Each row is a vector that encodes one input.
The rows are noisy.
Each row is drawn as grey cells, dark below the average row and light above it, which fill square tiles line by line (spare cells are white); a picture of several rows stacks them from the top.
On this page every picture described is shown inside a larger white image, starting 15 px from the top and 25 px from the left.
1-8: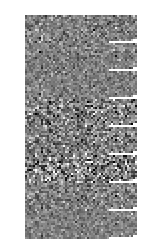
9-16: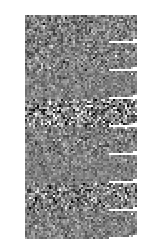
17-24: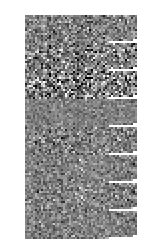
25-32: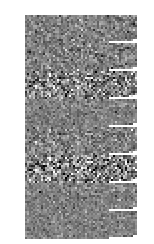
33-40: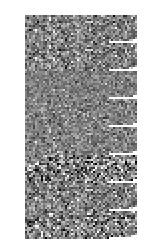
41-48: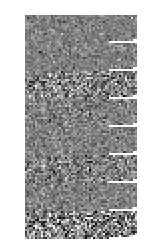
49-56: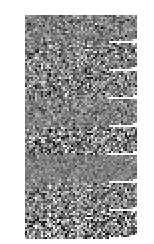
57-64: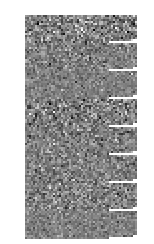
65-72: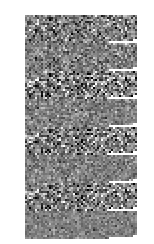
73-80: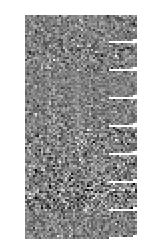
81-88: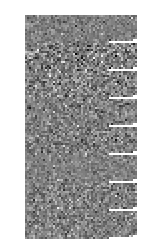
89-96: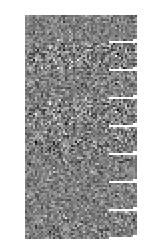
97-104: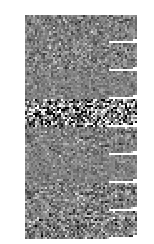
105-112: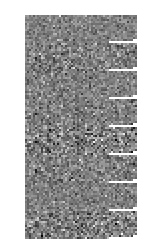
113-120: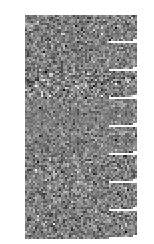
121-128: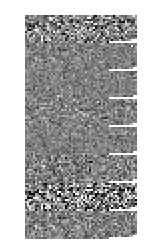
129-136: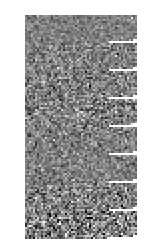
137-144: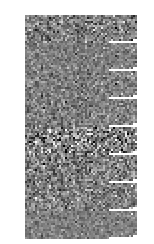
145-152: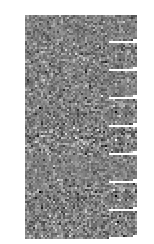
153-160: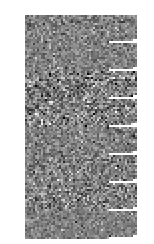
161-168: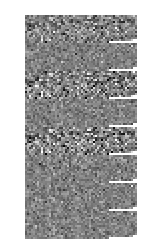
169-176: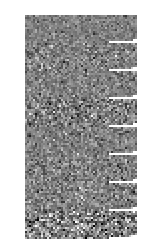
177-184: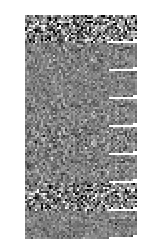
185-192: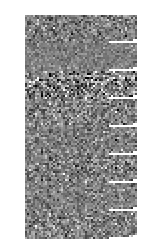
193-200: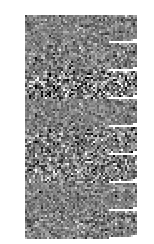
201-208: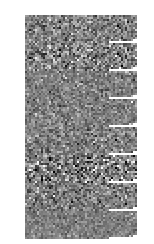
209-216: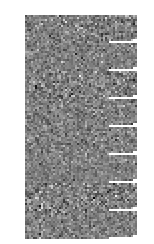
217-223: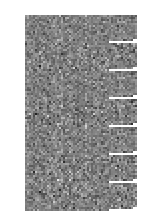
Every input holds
either a node of a 13-node tree, or a node of a 16-node tree.
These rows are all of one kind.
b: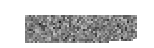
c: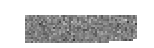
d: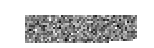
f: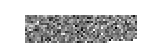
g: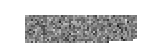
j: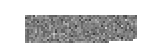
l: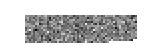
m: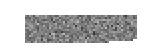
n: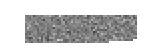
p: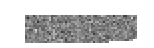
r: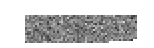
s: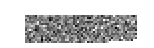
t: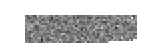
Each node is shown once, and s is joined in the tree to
t.
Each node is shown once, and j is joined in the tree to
m.
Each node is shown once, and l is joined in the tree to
r.
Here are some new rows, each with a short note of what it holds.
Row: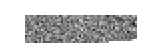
a node of a 16-node tree
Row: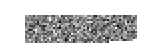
a node of a 13-node tree
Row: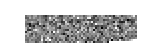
a node of a 16-node tree
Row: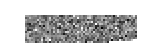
a node of a 16-node tree
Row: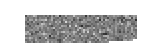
a node of a 16-node tree
